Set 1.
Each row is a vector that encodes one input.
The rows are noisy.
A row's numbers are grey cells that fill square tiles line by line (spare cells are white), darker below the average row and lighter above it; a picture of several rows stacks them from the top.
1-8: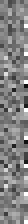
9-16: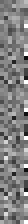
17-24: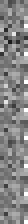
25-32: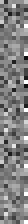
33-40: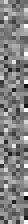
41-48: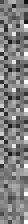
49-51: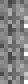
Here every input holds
a point on a 5-point line.
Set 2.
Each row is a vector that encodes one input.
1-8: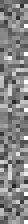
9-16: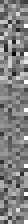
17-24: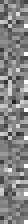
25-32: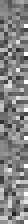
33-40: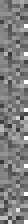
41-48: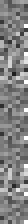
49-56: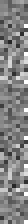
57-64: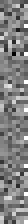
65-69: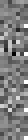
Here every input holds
one of 6 labels.
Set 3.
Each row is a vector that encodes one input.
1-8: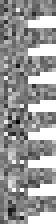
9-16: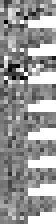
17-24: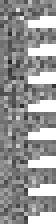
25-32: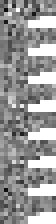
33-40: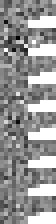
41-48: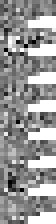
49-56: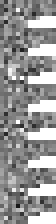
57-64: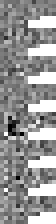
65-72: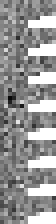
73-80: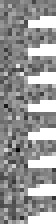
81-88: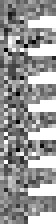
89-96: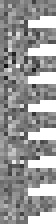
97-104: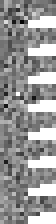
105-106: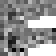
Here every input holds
a point on a 9-point circle.
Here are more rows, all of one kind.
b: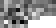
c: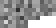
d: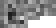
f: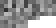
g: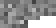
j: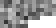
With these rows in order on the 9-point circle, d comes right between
f and j.
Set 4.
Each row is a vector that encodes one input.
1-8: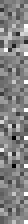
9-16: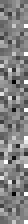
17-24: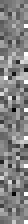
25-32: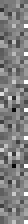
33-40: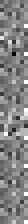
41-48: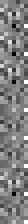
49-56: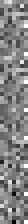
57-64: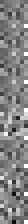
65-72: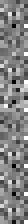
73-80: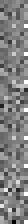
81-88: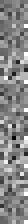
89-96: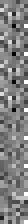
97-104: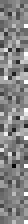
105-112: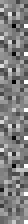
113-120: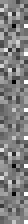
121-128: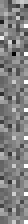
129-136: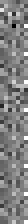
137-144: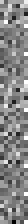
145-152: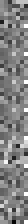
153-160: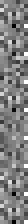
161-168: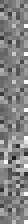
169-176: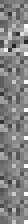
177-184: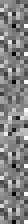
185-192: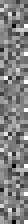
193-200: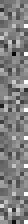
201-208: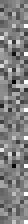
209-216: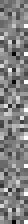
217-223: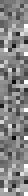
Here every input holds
one of 6 labels.
